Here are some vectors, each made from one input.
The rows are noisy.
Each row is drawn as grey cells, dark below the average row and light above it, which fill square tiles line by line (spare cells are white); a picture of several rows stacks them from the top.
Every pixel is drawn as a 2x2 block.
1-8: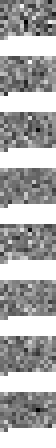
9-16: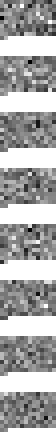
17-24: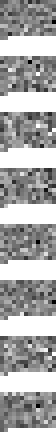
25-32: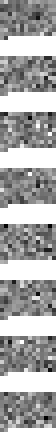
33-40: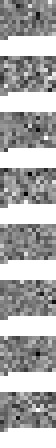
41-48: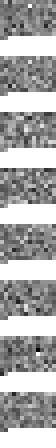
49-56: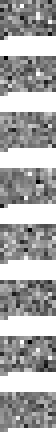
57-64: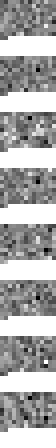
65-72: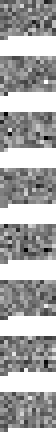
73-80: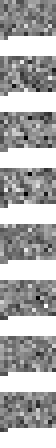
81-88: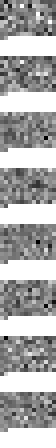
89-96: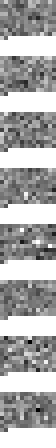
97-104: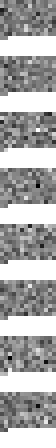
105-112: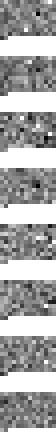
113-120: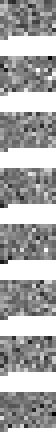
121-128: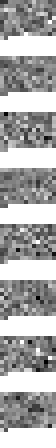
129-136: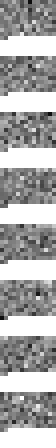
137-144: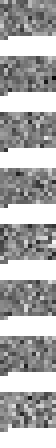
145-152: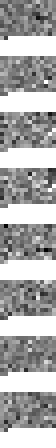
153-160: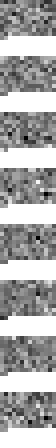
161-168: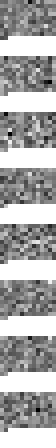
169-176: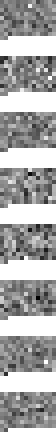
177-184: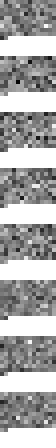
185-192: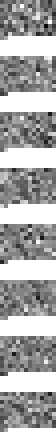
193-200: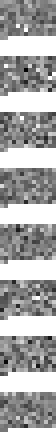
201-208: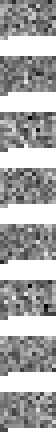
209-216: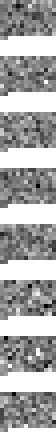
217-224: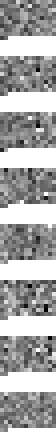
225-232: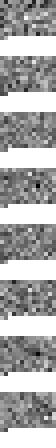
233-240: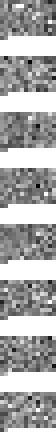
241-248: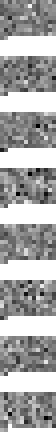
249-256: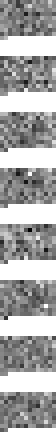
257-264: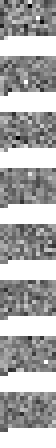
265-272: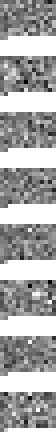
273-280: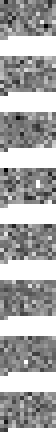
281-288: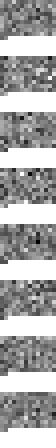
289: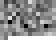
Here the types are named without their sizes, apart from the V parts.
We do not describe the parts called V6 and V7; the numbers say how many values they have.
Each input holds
a node of each of two trees and a value of V7, together with either three true/false values, or a value of V6.
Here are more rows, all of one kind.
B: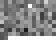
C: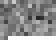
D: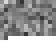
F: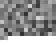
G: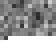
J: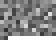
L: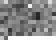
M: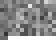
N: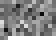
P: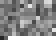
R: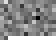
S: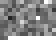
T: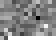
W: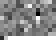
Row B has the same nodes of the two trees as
J, N and P.
